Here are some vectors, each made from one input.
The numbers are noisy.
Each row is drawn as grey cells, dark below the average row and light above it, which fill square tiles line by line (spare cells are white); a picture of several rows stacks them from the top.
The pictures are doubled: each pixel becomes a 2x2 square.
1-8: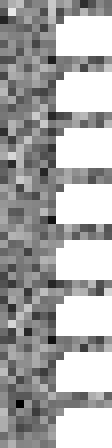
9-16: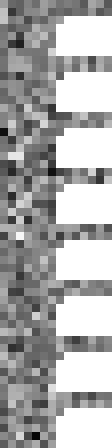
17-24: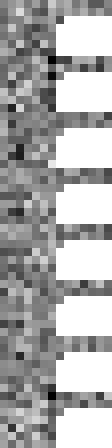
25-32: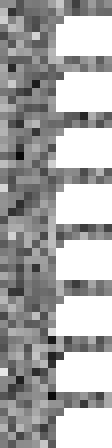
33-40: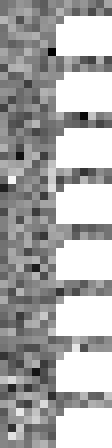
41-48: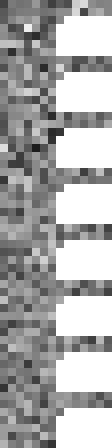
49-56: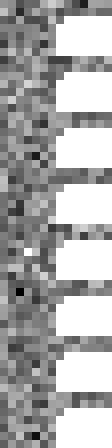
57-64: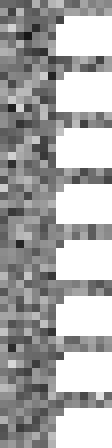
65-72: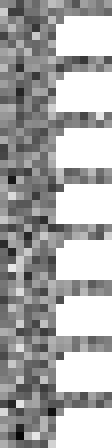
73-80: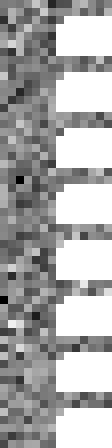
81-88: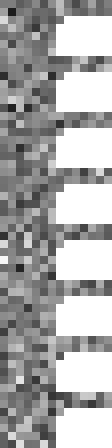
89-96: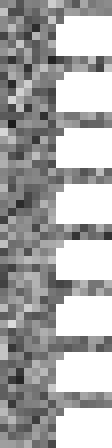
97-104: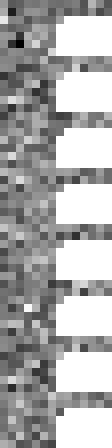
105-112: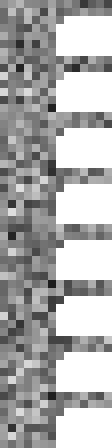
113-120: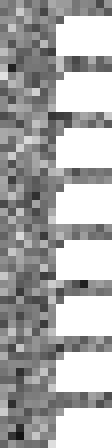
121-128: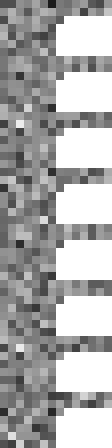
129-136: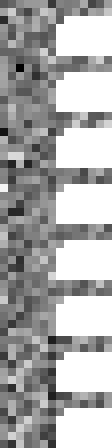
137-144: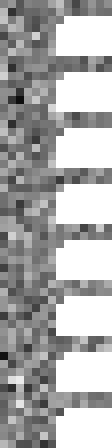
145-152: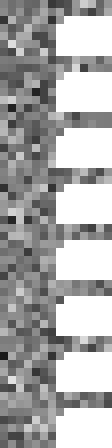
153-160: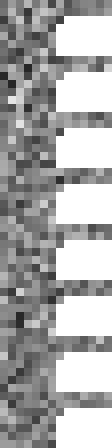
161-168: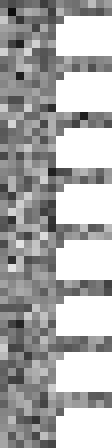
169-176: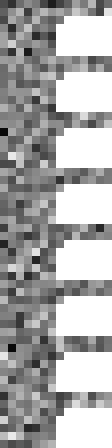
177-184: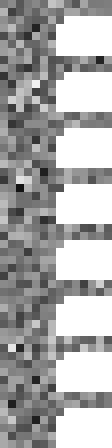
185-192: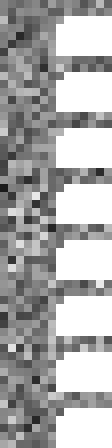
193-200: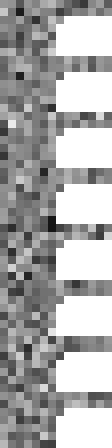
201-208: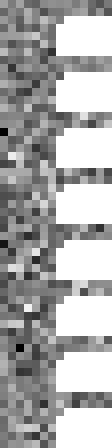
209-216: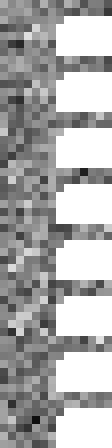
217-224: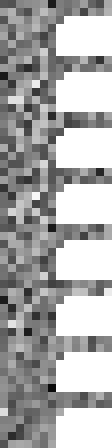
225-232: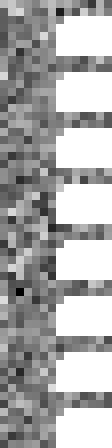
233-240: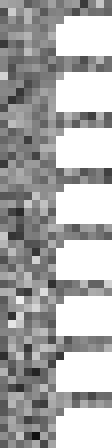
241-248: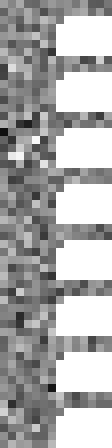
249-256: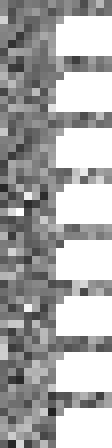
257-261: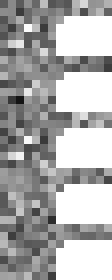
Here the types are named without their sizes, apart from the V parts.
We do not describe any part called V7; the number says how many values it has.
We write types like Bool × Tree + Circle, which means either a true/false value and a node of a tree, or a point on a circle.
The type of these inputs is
Bool × (Tree + V7) + Line.
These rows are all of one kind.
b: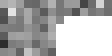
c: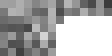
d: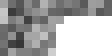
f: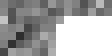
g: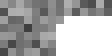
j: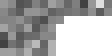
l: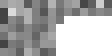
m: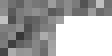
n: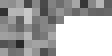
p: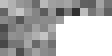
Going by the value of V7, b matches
j, l and n.
